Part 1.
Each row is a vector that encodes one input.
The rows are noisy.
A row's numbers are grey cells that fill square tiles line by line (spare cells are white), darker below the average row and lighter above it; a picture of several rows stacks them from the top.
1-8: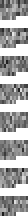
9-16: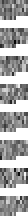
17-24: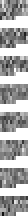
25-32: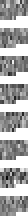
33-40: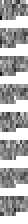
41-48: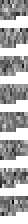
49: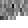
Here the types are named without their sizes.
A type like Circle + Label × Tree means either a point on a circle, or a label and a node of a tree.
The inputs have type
Tree.
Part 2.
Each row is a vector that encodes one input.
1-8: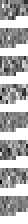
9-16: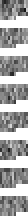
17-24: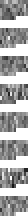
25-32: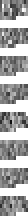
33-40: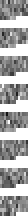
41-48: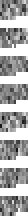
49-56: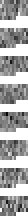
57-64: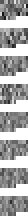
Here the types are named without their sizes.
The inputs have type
Label.
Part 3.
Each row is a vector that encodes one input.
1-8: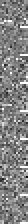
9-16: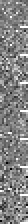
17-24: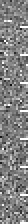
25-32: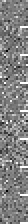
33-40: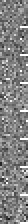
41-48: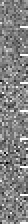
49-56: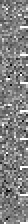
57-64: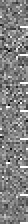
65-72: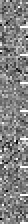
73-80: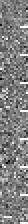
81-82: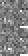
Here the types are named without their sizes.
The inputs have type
Tree.
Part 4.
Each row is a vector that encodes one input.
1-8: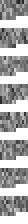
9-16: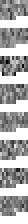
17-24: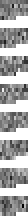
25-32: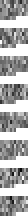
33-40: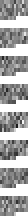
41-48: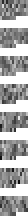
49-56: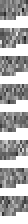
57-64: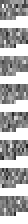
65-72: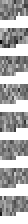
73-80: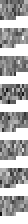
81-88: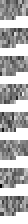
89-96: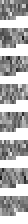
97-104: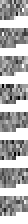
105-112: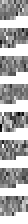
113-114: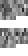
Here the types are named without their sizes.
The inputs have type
Tree.
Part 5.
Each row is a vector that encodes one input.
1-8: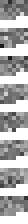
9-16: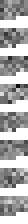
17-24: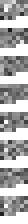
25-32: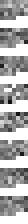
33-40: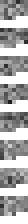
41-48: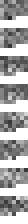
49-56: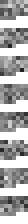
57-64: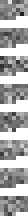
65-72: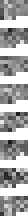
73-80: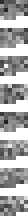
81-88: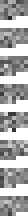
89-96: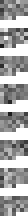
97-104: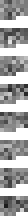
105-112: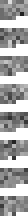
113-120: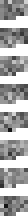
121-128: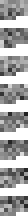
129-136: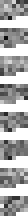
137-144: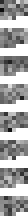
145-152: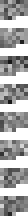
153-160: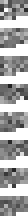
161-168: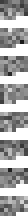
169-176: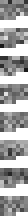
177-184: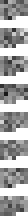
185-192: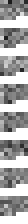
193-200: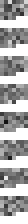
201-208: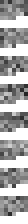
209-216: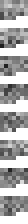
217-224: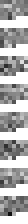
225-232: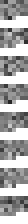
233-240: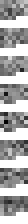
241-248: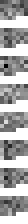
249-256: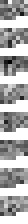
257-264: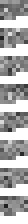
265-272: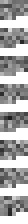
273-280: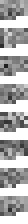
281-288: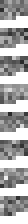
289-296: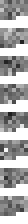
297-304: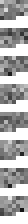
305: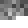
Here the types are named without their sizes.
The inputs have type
Bool × Bool × Bool × Bool.
